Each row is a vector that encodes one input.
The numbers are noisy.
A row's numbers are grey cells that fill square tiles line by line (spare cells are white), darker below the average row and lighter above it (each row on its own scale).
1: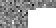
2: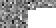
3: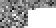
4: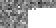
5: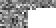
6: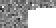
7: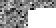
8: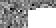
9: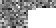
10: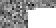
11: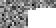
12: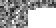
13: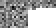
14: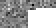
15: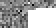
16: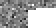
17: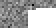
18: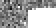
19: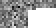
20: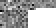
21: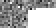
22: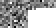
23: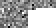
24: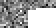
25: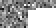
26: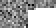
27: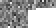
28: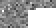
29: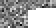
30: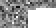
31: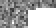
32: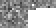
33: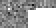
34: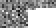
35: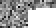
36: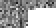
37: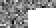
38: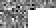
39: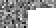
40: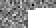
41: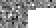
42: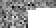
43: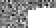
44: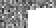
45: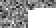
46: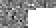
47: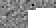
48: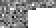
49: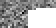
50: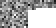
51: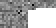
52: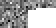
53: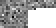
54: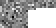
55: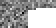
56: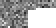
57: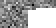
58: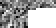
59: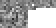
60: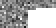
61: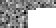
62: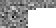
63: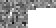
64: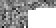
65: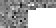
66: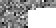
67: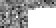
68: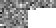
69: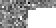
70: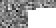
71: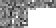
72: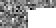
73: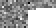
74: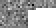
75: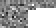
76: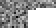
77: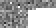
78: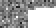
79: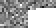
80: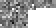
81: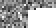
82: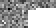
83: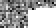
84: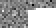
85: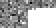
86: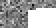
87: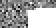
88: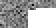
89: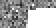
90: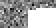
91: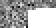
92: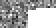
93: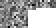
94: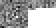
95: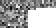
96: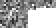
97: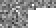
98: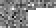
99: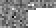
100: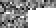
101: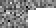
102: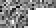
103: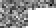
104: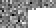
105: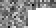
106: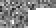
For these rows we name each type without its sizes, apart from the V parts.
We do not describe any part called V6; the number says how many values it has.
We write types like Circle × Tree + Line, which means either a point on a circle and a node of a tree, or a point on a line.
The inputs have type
Bool × Bool × Bool × Bool × (Line + V6).
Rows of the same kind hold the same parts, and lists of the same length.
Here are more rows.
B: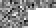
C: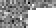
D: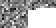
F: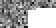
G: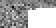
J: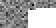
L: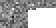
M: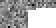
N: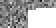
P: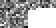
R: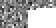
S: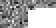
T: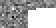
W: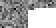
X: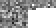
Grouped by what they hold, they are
B, D, G, J, M, S, W
C, F, L, N, P, R, T, X

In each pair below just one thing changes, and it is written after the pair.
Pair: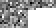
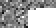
the value of V6
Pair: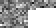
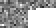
one of the four true/false values
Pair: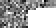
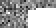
one of the four true/false values
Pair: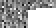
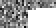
one of the four true/false values
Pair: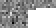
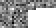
the value of V6
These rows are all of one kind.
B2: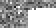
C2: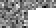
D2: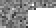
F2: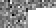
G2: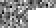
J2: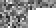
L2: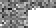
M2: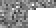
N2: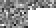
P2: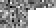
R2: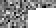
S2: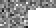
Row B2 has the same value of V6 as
F2, G2, J2 and P2.
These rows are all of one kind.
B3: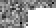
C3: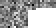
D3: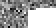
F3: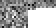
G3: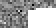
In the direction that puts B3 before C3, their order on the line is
B3, F3, C3, D3, G3.
